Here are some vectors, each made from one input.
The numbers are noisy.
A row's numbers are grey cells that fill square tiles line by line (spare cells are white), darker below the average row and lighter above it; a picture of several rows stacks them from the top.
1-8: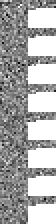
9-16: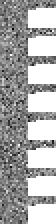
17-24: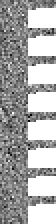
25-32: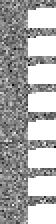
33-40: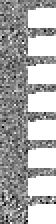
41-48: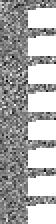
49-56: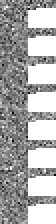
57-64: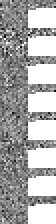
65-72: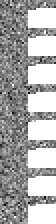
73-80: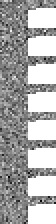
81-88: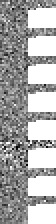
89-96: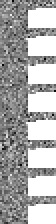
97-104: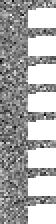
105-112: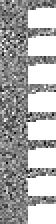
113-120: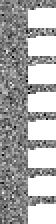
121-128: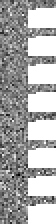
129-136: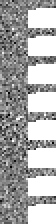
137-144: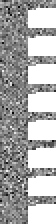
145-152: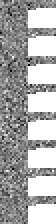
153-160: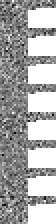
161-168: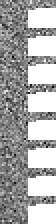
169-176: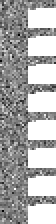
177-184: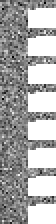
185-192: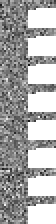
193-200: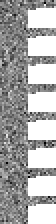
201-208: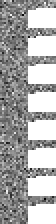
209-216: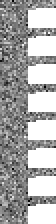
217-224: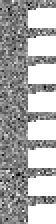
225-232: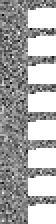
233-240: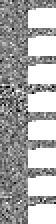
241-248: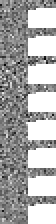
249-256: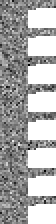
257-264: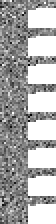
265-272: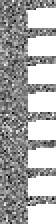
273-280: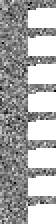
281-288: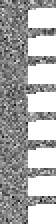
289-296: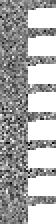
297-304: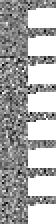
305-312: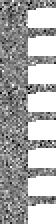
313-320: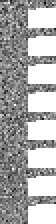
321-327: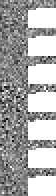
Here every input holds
a node of a 10-node tree, together with either a node of an 11-node tree, or four true/false values.
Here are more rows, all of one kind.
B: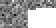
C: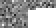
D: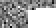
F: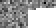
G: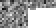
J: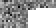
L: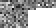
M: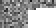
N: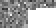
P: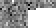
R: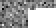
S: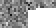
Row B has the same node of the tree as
G and M.
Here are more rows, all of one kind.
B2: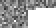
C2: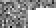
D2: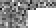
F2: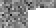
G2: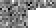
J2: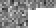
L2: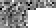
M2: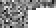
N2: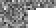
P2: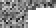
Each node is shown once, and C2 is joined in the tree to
F2 and G2.
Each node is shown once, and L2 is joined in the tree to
D2 and F2.
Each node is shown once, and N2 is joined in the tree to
M2.
